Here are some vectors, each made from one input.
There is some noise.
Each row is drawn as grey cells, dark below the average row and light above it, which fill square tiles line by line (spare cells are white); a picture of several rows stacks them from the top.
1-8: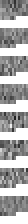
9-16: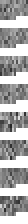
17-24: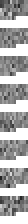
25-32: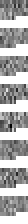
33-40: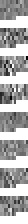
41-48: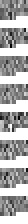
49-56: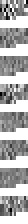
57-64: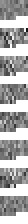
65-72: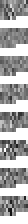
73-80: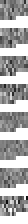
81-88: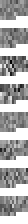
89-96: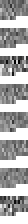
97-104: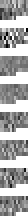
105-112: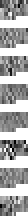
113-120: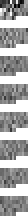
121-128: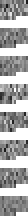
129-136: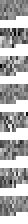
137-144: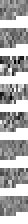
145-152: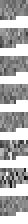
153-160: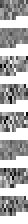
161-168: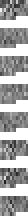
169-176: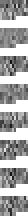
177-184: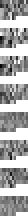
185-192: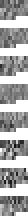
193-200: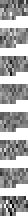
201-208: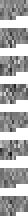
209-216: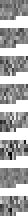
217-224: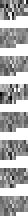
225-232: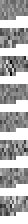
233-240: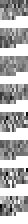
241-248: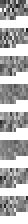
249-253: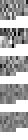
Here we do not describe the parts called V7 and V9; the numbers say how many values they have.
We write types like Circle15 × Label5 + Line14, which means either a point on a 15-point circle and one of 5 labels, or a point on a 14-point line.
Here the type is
Bool × ((Line6 + V7) × V9 + Line8).
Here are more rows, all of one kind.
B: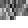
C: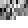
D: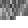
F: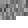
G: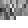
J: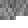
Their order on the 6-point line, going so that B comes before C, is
J, D, B, G, F, C.
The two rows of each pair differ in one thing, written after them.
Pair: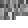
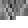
the true/false value
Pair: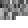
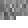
the value of V9
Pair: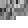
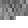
the value of V9
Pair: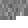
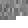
the value of V9
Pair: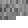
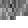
the value of V9
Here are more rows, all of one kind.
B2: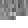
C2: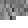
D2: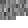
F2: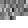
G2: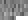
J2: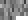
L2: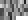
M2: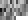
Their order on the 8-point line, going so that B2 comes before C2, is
F2, B2, C2, M2, G2, L2, J2, D2.
